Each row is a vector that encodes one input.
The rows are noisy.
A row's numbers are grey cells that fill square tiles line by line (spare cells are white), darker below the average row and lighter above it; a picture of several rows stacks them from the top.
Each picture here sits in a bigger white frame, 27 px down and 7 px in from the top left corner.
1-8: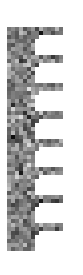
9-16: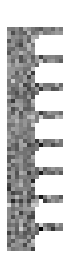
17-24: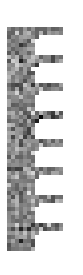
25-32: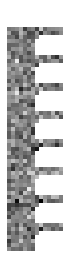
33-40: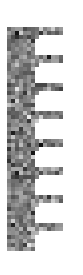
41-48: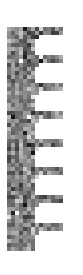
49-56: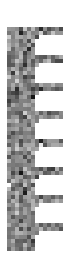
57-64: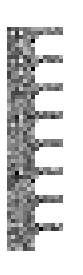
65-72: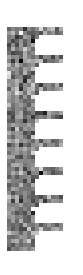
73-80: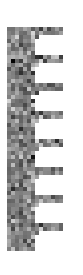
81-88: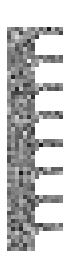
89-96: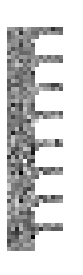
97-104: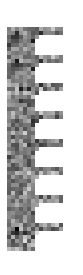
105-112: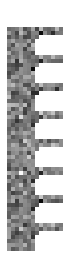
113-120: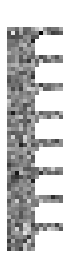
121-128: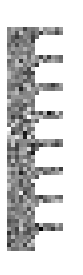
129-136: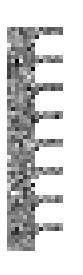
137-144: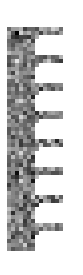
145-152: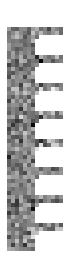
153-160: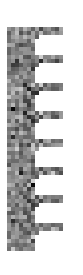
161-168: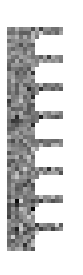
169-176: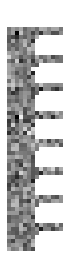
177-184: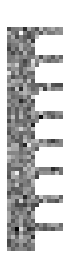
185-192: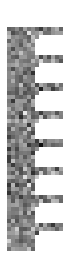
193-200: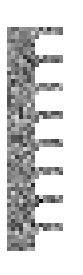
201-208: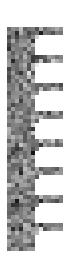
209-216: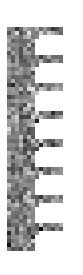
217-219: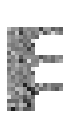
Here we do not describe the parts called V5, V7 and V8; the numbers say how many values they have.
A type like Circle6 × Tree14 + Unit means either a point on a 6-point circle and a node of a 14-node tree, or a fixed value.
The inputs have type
(Line6 + V5) × V7 × V8 + List2(Line9).
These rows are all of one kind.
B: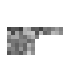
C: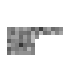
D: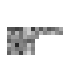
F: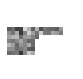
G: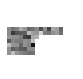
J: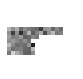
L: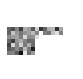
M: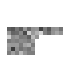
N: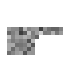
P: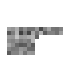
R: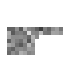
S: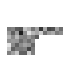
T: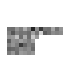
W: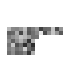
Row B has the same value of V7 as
D, F and S.
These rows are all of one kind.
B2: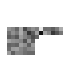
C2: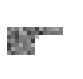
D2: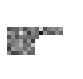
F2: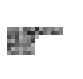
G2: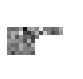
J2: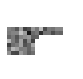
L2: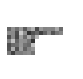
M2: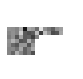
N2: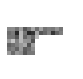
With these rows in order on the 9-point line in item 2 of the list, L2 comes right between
C2 and J2.
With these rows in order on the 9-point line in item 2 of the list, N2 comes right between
B2 and D2.
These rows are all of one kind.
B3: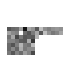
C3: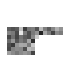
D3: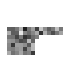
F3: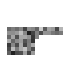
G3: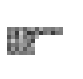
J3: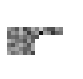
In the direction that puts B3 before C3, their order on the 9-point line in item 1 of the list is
B3, F3, D3, J3, C3, G3.
